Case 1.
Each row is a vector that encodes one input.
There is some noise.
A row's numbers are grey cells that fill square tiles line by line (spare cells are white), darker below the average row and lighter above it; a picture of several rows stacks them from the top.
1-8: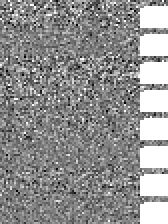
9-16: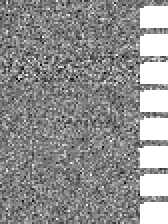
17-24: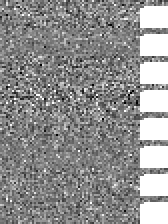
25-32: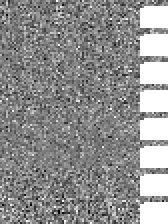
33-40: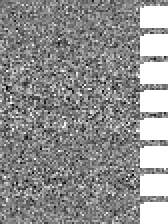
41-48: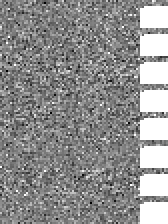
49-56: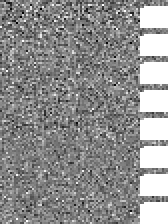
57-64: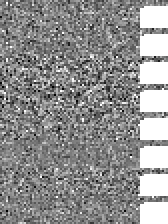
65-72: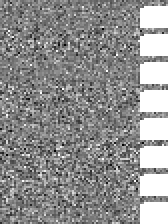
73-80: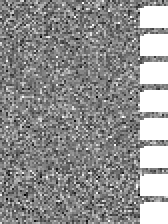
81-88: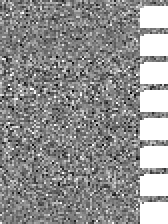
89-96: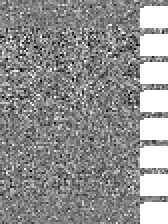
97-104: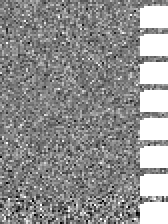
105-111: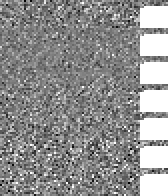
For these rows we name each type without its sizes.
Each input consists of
a true/false value, together with a list of points on a line.
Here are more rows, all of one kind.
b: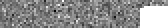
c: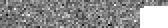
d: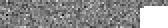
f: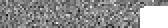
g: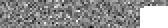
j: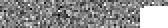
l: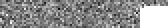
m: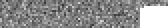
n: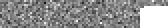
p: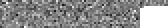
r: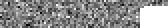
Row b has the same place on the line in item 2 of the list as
c, g and r.
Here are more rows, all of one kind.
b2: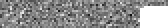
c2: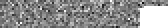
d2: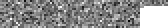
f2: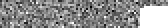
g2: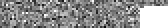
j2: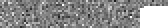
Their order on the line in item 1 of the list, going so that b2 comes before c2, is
j2, d2, b2, f2, g2, c2.
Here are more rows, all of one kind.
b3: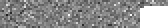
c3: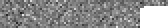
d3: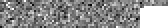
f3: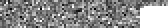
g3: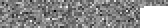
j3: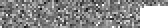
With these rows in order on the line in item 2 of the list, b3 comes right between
c3 and j3.
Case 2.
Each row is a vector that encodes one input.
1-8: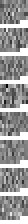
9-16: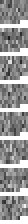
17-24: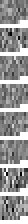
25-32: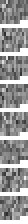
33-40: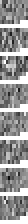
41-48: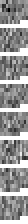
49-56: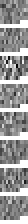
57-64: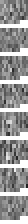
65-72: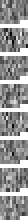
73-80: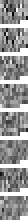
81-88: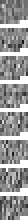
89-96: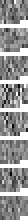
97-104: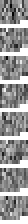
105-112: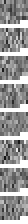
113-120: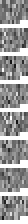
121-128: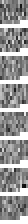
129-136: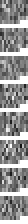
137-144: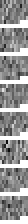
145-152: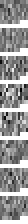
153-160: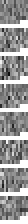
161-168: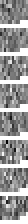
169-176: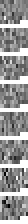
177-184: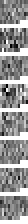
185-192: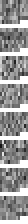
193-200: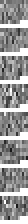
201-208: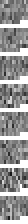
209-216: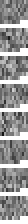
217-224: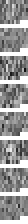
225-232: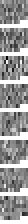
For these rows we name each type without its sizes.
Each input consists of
either a point on a line, or a node of a tree, or three true/false values.
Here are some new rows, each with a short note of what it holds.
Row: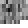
a node of a tree
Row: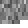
a point on a line
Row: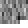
three true/false values
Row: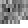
a node of a tree
